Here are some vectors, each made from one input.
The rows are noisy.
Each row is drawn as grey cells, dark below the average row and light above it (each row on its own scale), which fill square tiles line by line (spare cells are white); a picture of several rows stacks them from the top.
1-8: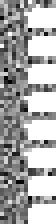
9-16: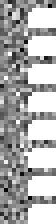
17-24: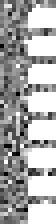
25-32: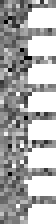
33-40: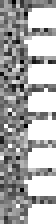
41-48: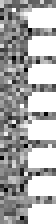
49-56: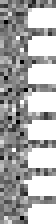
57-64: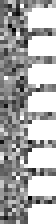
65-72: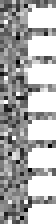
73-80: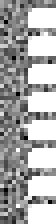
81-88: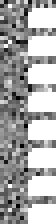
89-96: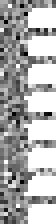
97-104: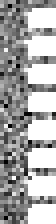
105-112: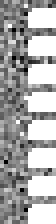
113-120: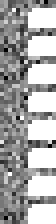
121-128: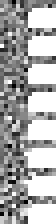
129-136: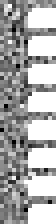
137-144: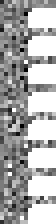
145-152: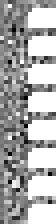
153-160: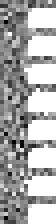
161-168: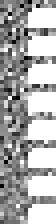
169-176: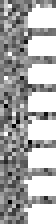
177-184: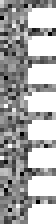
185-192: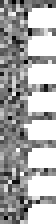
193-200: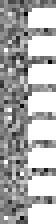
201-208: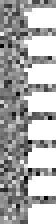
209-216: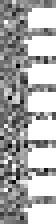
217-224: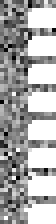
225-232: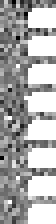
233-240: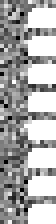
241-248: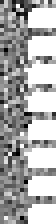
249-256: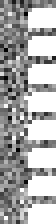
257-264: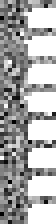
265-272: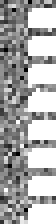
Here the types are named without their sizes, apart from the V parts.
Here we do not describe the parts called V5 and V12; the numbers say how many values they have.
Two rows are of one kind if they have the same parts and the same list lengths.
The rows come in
2 kinds.
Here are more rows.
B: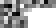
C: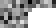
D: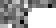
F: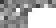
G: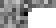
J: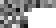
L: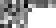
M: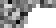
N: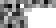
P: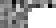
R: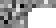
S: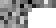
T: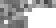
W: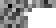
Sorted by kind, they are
B, J, L, N, T, W
C, D, F, G, M, P, R, S

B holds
a label and a value of V5.
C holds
a label, a true/false value and a value of V12.
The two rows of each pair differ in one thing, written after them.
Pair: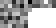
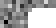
the value of V12
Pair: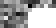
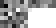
the value of V12
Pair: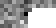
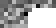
the true/false value
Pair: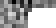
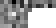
the true/false value
